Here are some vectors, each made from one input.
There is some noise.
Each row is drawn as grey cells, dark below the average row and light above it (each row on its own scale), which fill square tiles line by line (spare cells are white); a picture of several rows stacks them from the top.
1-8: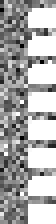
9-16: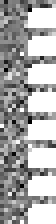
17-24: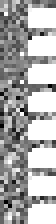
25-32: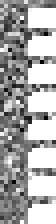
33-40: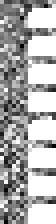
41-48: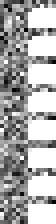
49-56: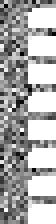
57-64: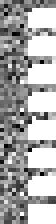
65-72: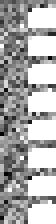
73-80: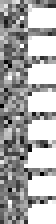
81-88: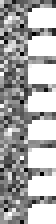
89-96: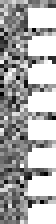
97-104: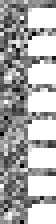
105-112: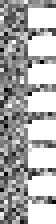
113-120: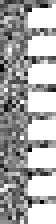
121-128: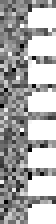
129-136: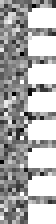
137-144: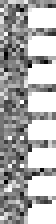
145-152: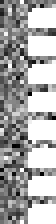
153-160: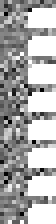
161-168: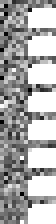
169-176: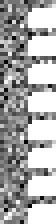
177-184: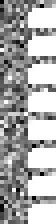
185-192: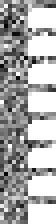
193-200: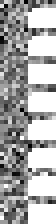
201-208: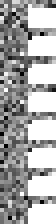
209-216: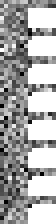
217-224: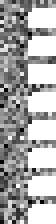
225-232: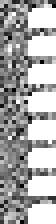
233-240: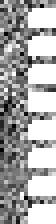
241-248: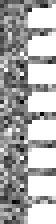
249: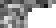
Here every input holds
either three true/false values, or a list of up to two points on a 13-point line.
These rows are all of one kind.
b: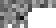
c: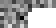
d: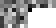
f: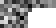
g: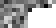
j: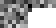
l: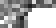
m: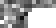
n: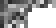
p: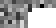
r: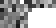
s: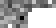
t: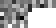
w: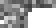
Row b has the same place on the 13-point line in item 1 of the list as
c, d, j and t.
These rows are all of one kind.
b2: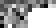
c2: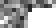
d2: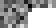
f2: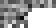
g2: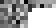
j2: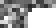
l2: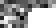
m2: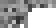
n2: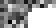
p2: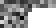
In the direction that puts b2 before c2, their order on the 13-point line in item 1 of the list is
g2, n2, m2, f2, d2, b2, p2, l2, j2, c2.
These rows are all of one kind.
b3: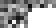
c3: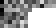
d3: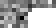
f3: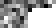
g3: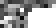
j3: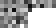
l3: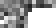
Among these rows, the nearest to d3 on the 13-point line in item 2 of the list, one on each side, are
c3 and l3.
